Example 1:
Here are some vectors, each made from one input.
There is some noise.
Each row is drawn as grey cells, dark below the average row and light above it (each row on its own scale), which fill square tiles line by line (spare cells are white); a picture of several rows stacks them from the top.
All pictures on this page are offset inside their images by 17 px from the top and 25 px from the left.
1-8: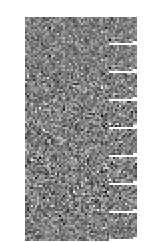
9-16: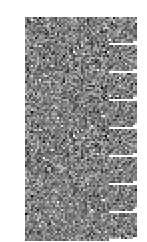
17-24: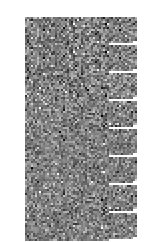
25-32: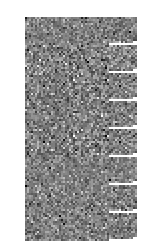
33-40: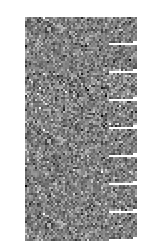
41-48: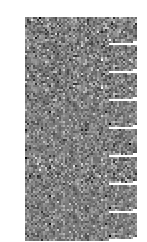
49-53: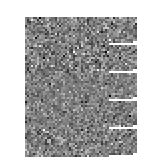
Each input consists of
either one of 4 labels, or a node of a 7-node tree.
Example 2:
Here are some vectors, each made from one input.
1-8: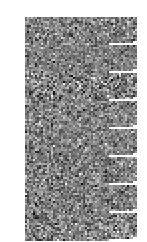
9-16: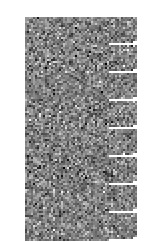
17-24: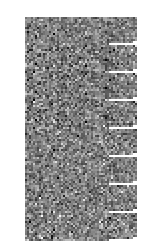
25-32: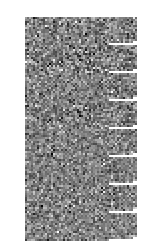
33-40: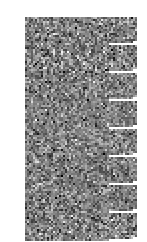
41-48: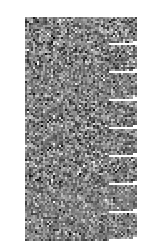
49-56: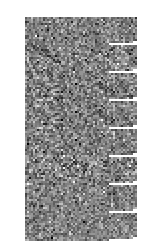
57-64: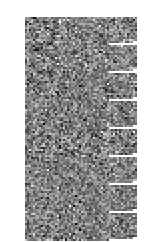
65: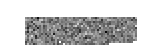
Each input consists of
a list of up to two points on a 9-point line.
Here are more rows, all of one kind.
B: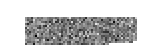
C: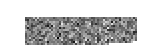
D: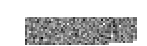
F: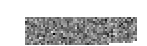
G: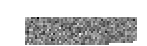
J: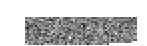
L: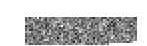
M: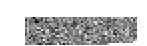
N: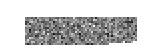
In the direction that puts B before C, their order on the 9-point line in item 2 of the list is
D, L, B, N, M, G, J, F, C.
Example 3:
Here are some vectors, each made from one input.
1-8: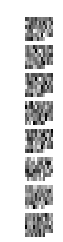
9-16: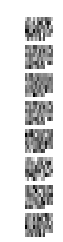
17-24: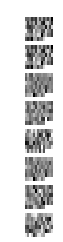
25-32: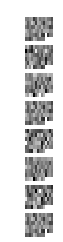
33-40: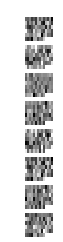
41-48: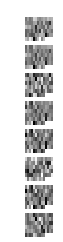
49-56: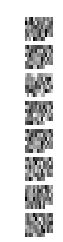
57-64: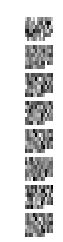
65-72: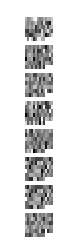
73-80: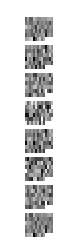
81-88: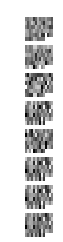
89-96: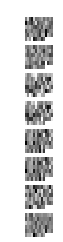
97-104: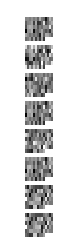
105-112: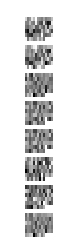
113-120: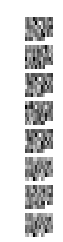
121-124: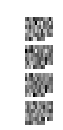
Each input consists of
either a point on a 13-point line, or three true/false values.
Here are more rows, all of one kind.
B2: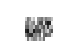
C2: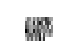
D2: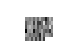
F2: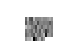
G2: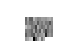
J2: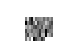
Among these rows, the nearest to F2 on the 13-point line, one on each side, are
G2 and J2.
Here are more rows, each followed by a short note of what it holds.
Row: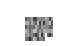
three true/false values
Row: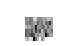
a point on a 13-point line
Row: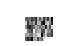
three true/false values
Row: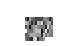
three true/false values
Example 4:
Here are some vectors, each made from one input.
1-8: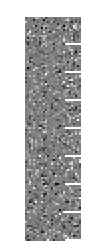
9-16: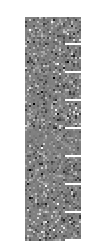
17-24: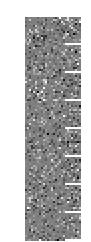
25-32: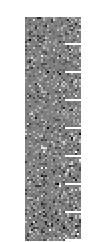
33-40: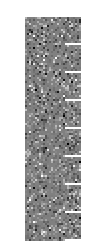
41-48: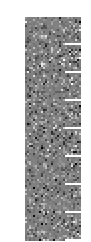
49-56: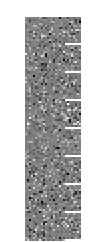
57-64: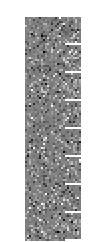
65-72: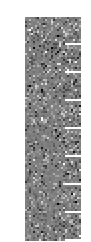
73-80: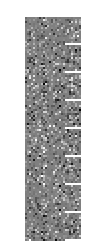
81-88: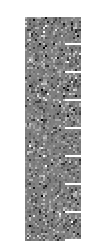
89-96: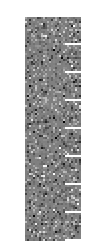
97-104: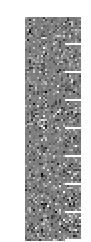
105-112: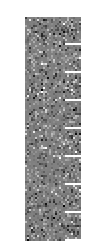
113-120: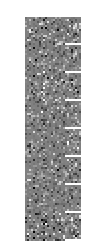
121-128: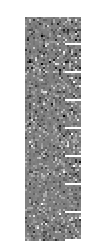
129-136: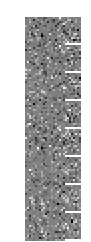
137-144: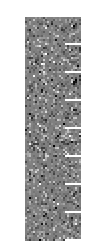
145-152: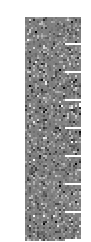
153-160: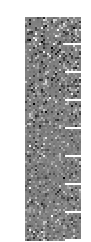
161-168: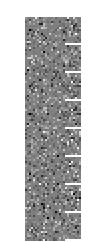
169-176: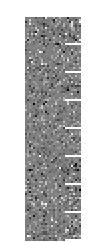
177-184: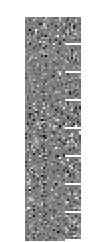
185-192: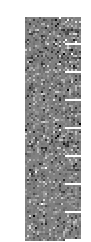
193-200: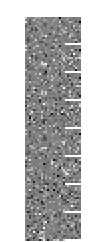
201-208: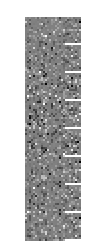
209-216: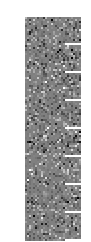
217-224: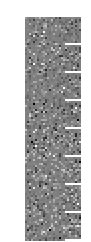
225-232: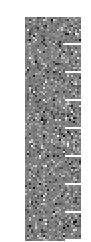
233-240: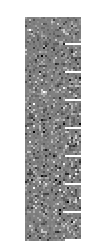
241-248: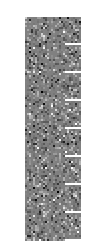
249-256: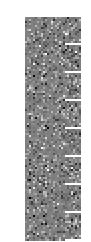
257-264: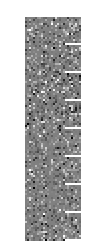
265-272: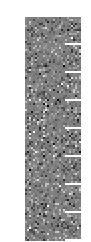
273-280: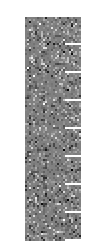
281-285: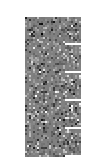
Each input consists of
a list of up to two points on an 11-point circle.
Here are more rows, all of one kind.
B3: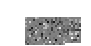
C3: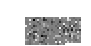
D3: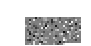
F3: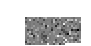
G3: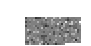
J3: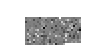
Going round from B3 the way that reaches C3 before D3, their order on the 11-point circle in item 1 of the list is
B3, F3, C3, J3, G3, D3.
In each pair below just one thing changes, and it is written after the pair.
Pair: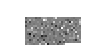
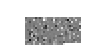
the place on the 11-point circle in item 1 of the list
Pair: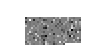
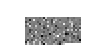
the place on the 11-point circle in item 1 of the list
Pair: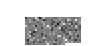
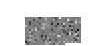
the place on the 11-point circle in item 2 of the list
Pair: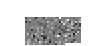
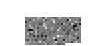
the place on the 11-point circle in item 1 of the list
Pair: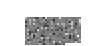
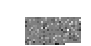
the place on the 11-point circle in item 2 of the list
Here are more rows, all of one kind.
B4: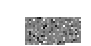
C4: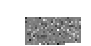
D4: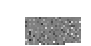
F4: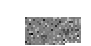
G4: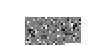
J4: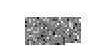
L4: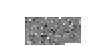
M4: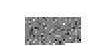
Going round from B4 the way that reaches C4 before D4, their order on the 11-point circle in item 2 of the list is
B4, J4, C4, L4, F4, G4, M4, D4.
